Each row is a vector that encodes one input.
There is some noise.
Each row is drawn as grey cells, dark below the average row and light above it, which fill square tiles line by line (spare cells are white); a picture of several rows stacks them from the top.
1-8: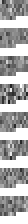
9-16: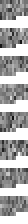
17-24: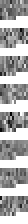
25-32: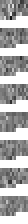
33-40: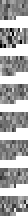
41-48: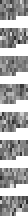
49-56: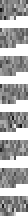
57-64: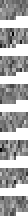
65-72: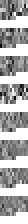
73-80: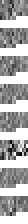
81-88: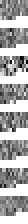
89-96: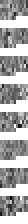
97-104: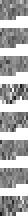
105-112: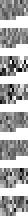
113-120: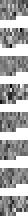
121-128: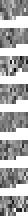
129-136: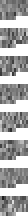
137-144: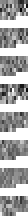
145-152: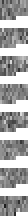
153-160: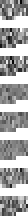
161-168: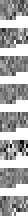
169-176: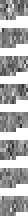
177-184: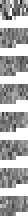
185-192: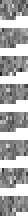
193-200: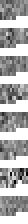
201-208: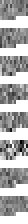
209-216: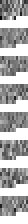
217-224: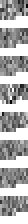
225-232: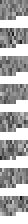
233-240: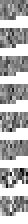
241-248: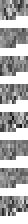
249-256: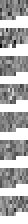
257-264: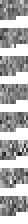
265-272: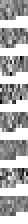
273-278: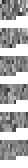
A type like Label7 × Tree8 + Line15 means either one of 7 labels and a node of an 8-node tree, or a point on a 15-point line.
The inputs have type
Circle10 × Label6 + (Line7 + Line9) × Tree8.
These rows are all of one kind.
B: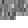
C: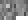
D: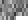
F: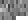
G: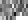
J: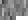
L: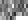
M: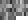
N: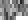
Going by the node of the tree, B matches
D, J and L.
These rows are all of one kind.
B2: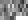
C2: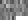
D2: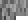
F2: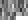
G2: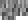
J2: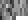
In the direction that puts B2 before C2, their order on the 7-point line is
D2, F2, B2, C2, G2, J2.
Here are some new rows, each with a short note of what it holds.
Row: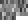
a point on a 7-point line and a node of an 8-node tree
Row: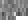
a point on a 9-point line and a node of an 8-node tree
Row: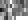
a point on a 10-point circle and one of 6 labels
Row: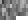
a point on a 7-point line and a node of an 8-node tree
